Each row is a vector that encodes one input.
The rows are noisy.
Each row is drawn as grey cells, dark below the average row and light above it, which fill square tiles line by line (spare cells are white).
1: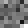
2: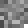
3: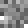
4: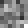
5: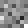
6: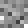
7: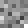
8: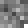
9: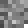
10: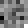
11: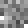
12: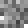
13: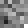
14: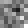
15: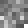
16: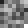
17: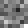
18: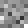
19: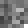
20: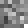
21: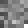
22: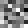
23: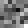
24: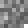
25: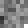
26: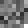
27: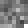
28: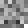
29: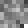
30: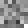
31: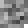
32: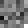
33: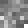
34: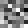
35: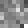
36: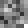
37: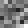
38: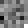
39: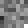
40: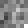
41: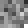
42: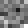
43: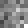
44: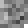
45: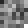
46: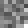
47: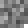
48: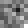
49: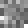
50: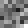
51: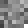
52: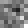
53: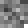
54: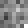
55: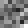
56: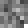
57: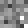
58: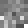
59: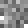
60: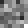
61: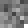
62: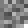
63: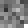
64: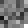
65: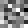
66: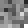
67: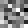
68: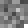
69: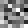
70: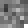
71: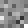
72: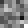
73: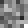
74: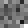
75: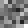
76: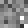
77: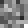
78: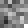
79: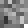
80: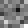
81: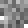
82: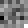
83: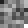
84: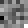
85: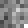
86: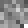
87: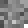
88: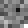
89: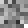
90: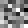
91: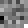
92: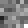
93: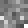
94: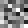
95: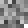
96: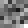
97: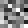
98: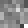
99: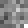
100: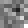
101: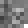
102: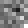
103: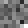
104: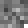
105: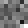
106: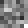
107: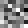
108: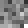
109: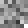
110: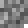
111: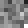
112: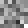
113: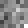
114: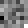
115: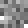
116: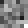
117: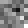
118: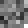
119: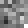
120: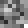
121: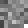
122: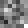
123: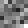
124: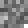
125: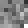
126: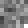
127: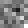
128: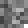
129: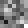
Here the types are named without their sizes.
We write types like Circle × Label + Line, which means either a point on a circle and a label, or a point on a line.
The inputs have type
Label × Label + Unit.
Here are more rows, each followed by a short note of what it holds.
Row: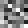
a fixed value
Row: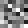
a fixed value
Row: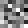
a fixed value
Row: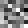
a fixed value
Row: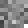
two labels
